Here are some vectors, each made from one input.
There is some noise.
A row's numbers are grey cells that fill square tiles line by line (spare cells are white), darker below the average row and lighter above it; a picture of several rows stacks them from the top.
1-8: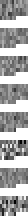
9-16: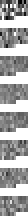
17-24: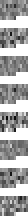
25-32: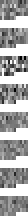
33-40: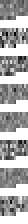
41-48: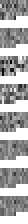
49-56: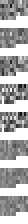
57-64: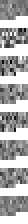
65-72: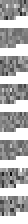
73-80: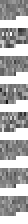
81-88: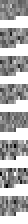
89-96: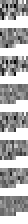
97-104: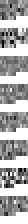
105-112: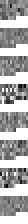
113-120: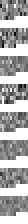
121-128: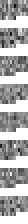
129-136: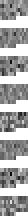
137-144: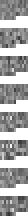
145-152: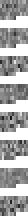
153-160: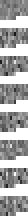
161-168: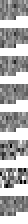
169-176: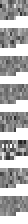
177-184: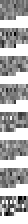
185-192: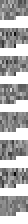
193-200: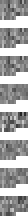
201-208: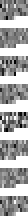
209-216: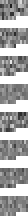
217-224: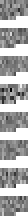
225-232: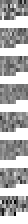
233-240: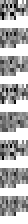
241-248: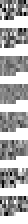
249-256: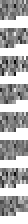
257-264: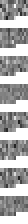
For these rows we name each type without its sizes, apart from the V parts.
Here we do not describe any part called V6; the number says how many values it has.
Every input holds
either two values of V6, or a list of points on a line.
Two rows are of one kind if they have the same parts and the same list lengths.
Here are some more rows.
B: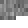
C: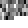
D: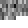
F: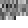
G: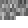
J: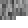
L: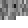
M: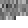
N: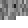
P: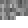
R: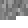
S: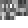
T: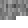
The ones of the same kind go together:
B
C
D, L, N, R, T
F, G, M, P, S
J

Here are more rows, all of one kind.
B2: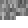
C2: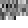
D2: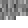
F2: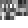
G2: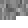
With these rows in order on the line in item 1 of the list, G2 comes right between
B2 and C2.
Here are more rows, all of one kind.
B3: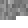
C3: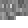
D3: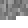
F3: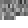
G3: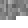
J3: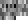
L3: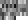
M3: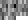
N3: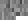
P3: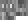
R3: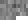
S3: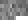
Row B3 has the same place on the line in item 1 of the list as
D3 and G3.
